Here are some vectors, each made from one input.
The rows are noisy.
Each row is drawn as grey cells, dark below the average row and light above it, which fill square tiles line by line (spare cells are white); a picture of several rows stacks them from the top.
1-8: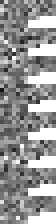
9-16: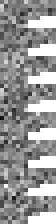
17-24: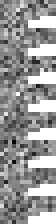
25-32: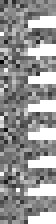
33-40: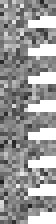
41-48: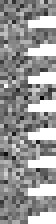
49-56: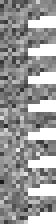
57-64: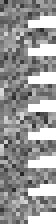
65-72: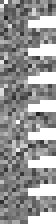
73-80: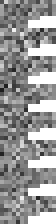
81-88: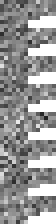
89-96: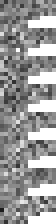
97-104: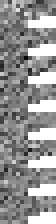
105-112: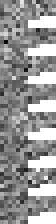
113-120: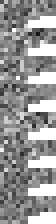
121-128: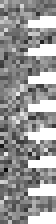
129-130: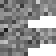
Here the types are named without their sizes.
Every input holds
either a point on a circle, or a point on a line, or three true/false values.
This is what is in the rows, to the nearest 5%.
About 25% of them hold a point on a circle. About 35% of them hold a point on a line. The rest hold three true/false values.
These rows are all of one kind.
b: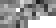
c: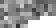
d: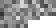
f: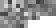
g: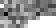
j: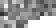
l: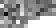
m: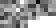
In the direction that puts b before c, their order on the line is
d, m, b, f, j, c, g, l.
